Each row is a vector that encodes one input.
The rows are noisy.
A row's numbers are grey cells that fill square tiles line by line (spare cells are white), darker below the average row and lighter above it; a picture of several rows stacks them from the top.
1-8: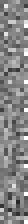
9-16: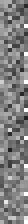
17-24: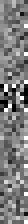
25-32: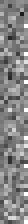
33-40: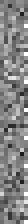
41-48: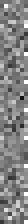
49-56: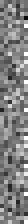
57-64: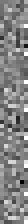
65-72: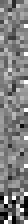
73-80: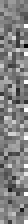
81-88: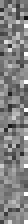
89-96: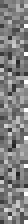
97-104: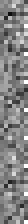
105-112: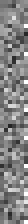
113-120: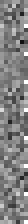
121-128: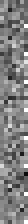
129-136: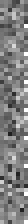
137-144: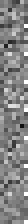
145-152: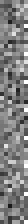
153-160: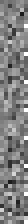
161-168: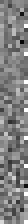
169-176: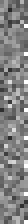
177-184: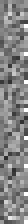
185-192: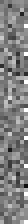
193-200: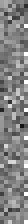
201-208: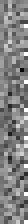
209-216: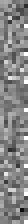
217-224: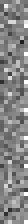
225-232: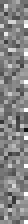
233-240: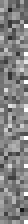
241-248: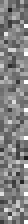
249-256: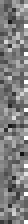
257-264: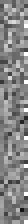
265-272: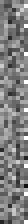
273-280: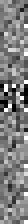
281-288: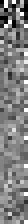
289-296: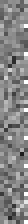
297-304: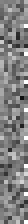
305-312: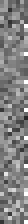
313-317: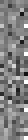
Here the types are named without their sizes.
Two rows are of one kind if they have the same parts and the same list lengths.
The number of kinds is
2.
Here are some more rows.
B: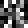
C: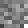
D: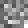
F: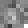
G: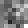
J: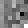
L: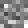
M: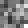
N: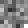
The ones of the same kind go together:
B
C, D, F, G, J, L, M, N

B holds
a fixed value.
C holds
a label and a true/false value.
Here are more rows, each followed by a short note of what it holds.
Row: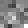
a label and a true/false value
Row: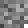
a label and a true/false value
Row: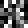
a fixed value
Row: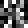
a fixed value
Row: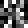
a fixed value
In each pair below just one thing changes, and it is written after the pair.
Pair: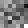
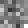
the label
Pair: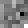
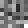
the label
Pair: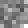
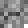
the label
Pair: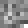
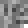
the true/false value
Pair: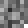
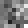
the label
